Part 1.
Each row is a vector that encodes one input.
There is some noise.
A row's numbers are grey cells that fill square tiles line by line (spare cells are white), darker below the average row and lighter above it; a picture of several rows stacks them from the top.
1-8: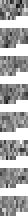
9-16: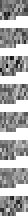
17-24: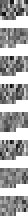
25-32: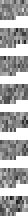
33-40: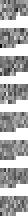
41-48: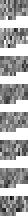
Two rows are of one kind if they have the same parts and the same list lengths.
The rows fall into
2 kinds.
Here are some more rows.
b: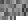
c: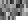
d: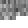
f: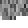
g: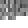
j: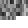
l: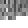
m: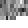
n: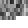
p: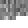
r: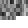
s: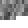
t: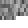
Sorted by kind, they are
b, d, f, g, l, m, p, s, t
c, j, n, r

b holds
a point on a 5-point circle.
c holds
a fixed value.
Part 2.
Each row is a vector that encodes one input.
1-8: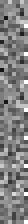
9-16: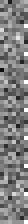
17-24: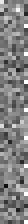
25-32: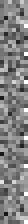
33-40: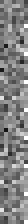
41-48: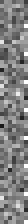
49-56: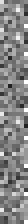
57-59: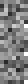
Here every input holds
one of 8 labels.
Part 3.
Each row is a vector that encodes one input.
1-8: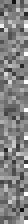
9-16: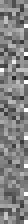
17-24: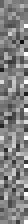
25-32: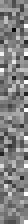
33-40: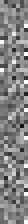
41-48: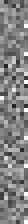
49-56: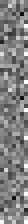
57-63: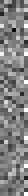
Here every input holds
a node of a 13-node tree.
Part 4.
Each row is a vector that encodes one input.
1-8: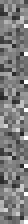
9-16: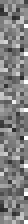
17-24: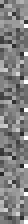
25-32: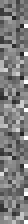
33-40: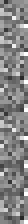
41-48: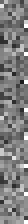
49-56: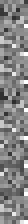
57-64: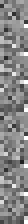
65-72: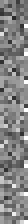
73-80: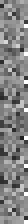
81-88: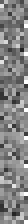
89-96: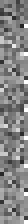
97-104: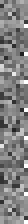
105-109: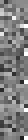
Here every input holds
a point on a 6-point circle.
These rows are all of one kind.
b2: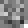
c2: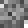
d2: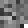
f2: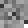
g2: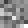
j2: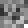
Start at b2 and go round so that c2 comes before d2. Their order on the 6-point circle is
b2, c2, d2, j2, f2, g2.
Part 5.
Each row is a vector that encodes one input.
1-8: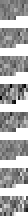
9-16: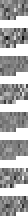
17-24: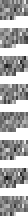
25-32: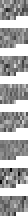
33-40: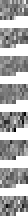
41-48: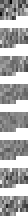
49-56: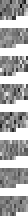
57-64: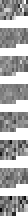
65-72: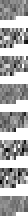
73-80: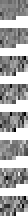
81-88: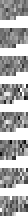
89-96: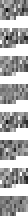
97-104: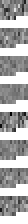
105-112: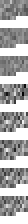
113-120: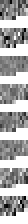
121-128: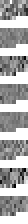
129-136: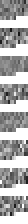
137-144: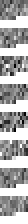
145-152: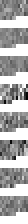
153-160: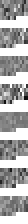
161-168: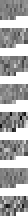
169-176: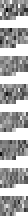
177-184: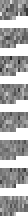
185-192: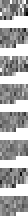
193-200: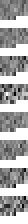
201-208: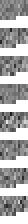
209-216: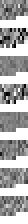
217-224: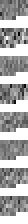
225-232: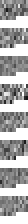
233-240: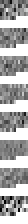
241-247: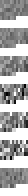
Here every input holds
a point on a 5-point line.
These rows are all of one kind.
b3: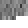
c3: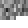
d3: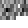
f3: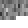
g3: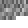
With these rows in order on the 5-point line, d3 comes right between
b3 and f3.
